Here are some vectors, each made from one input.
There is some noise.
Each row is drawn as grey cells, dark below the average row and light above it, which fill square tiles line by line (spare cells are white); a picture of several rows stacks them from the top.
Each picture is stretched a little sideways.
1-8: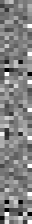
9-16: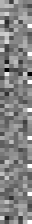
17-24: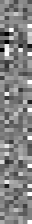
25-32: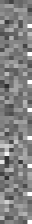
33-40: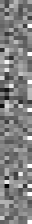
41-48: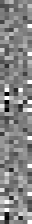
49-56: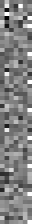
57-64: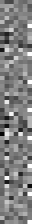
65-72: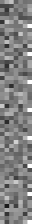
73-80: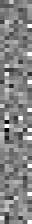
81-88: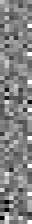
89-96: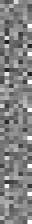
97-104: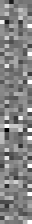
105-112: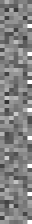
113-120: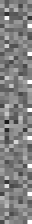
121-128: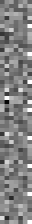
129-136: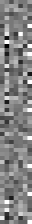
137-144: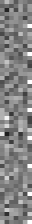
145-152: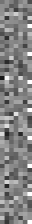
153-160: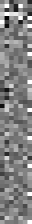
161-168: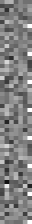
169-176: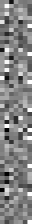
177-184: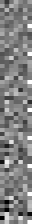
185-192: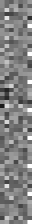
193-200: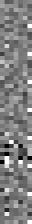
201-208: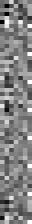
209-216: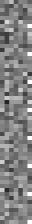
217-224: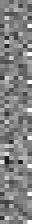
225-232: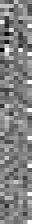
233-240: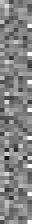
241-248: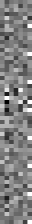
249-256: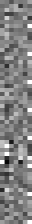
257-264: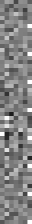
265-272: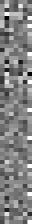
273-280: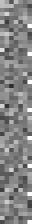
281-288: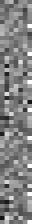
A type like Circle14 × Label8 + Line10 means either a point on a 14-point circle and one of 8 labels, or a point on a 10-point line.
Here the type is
Bool × Bool × Bool × Bool + (Label6 + Line9) × Line8.
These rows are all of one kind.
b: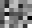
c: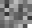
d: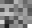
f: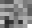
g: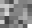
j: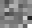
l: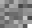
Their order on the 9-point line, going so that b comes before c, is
f, j, b, c, d, g, l.
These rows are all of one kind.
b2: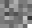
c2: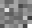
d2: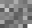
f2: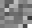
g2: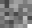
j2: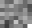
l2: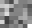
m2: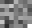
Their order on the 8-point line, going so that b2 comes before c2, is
j2, m2, g2, d2, b2, l2, c2, f2.
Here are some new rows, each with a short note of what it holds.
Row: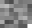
one of 6 labels and a point on an 8-point line
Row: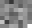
one of 6 labels and a point on an 8-point line
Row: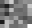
four true/false values
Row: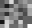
four true/false values
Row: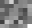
four true/false values
